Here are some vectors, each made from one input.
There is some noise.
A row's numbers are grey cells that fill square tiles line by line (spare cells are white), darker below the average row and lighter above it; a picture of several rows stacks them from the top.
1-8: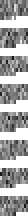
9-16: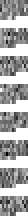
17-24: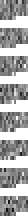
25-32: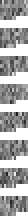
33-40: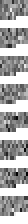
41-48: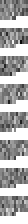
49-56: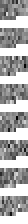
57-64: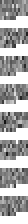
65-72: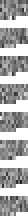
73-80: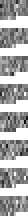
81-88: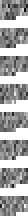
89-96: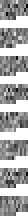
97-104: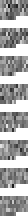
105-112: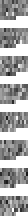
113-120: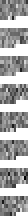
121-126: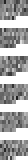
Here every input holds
two labels (each one of 5), a point on a 4-point line and a true/false value.
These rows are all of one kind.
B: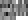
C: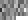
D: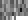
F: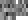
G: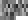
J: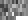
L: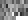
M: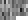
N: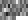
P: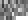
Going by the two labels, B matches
F and N.
